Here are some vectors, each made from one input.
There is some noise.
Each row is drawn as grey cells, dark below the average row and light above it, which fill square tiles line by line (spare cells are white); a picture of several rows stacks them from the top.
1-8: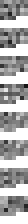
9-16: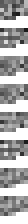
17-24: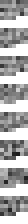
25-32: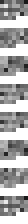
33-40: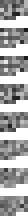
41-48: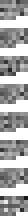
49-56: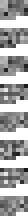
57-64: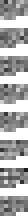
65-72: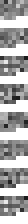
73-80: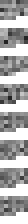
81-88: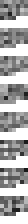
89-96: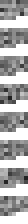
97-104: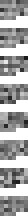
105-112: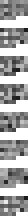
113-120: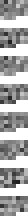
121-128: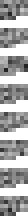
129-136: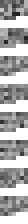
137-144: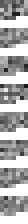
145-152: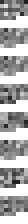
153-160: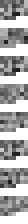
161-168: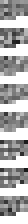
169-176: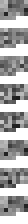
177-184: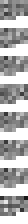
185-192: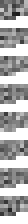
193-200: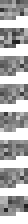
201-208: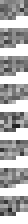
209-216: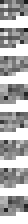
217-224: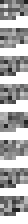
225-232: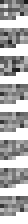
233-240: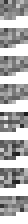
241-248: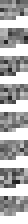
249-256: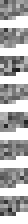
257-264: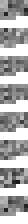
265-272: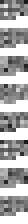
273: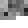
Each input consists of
a node of a 9-node tree.
